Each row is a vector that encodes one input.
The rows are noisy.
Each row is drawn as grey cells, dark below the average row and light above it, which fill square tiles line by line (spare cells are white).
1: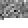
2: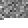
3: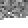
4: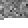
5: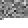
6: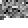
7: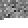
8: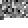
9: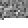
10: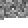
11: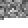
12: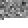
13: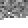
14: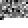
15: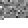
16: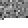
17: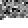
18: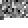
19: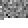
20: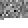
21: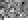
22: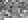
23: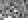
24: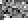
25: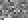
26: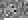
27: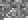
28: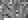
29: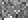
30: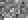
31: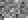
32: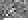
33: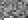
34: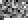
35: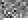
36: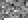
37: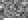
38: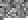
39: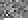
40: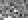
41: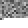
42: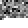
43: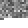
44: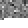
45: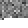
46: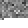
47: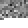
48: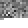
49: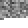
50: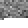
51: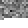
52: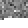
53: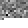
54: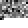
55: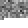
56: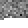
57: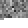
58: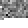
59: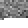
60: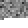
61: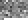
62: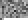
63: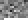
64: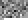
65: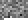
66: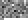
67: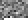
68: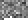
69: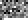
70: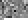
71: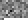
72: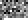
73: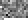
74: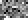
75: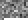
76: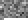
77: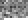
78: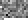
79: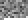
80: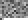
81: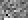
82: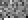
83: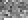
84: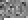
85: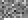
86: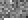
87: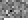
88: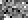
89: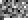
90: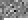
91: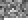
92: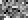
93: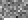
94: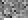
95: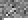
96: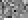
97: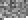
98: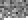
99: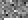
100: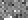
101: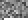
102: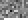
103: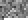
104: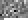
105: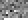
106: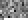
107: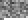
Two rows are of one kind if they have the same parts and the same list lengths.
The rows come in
2 kinds.
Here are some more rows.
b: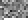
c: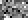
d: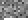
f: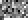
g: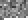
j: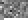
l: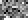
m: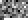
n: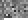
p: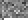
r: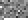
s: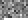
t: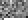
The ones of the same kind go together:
b, d, g, j, n, p, r, s, t
c, f, l, m

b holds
a point on an 11-point line and four true/false values.
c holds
a point on a 7-point line.
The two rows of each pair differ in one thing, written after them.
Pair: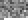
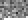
one of the four true/false values
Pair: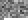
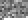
one of the four true/false values
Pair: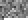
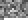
the place on the 11-point line
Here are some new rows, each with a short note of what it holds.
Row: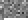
a point on an 11-point line and four true/false values
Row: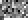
a point on a 7-point line
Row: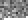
a point on an 11-point line and four true/false values
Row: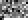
a point on a 7-point line
